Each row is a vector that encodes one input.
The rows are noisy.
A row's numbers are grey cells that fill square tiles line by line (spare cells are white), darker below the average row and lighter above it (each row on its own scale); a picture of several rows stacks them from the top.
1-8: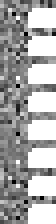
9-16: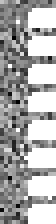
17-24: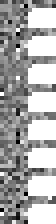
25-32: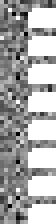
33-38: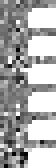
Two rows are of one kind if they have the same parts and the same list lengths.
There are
2 kinds of row.
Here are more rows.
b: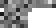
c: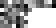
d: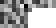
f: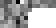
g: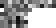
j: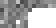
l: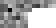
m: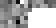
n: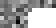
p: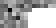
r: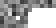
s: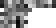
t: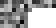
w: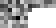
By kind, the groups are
b, c, d, f, g, m, n, r, s, t
j, l, p, w

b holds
a point on a 6-point line and three true/false values.
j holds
a point on a 6-point line.
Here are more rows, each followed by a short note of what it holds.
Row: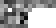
a point on a 6-point line and three true/false values
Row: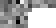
a point on a 6-point line and three true/false values
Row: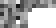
a point on a 6-point line
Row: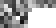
a point on a 6-point line and three true/false values
